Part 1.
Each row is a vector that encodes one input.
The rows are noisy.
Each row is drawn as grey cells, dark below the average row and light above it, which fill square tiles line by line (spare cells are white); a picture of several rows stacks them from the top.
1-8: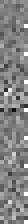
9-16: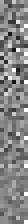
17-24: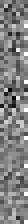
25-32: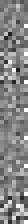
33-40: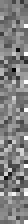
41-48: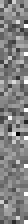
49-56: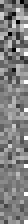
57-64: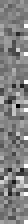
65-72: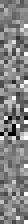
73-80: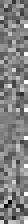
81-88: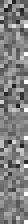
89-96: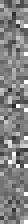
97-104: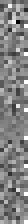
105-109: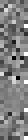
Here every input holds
a true/false value, together with either a point on a 6-point line, or a point on a 10-point line.
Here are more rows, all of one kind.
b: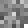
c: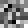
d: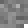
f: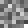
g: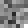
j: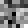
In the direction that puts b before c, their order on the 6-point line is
d, j, b, f, c, g.
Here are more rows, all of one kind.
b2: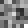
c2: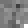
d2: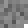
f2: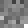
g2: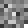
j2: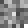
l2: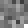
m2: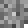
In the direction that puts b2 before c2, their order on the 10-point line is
d2, l2, m2, g2, b2, j2, c2, f2.
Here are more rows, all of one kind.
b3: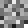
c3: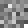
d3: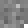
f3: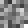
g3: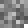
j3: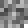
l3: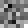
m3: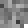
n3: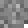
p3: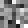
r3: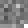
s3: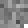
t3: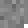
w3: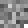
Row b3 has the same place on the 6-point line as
d3, n3, r3 and w3.
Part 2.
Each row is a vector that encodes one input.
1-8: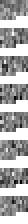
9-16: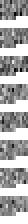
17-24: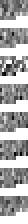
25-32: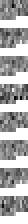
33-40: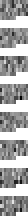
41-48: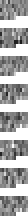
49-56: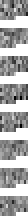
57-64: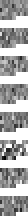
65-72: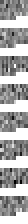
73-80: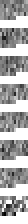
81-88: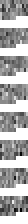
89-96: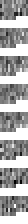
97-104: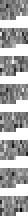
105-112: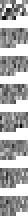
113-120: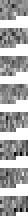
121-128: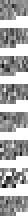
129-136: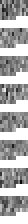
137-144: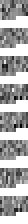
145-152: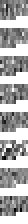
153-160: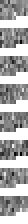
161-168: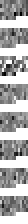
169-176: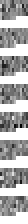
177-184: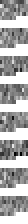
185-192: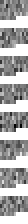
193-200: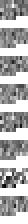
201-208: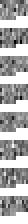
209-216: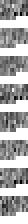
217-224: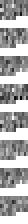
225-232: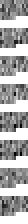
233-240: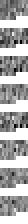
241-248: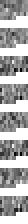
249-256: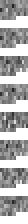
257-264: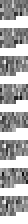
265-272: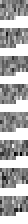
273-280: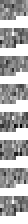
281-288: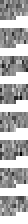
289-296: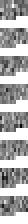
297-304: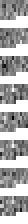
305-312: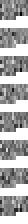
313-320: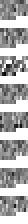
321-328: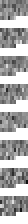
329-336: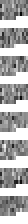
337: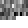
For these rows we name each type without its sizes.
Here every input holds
a list of points on a line.
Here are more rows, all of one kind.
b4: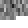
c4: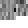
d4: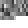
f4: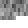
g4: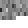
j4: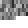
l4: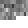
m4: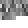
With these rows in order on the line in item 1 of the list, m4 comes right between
d4 and j4.
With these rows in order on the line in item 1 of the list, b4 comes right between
g4 and j4.
